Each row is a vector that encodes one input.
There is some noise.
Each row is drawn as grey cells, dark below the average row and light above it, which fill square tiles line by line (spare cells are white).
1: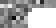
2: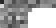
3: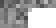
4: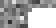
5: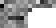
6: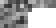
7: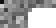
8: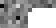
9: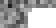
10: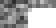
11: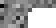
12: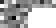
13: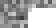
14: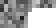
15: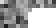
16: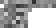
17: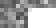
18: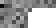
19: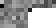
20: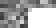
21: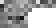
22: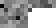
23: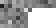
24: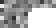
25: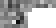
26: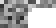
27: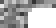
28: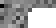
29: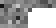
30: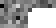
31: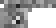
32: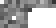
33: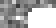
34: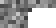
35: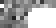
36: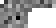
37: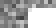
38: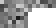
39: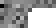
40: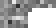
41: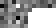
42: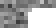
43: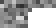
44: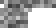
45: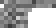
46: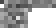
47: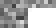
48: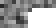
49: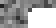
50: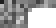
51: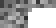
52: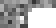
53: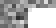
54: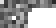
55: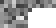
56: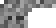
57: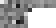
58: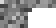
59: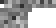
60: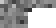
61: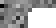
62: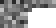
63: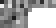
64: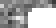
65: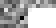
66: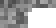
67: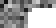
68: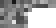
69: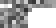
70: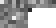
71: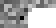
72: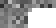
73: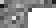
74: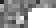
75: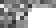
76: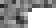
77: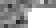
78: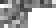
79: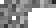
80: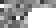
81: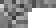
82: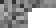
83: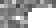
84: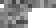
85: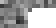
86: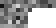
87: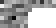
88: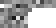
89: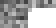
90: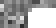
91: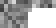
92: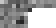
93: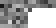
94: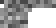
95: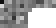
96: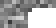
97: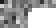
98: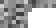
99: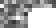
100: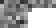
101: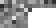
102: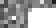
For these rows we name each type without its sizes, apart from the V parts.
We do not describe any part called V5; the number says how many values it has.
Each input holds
a node of a tree, together with either a node of a tree, or a value of V5.
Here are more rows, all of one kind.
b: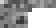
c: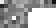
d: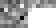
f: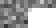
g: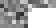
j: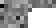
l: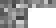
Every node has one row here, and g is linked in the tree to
f, j and l.
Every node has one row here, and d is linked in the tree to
l.
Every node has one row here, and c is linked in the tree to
j.
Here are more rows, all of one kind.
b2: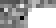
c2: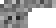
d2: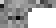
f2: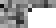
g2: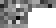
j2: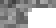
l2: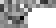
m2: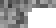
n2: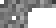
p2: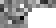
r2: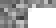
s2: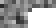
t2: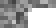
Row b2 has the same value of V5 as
j2, m2, r2 and t2.
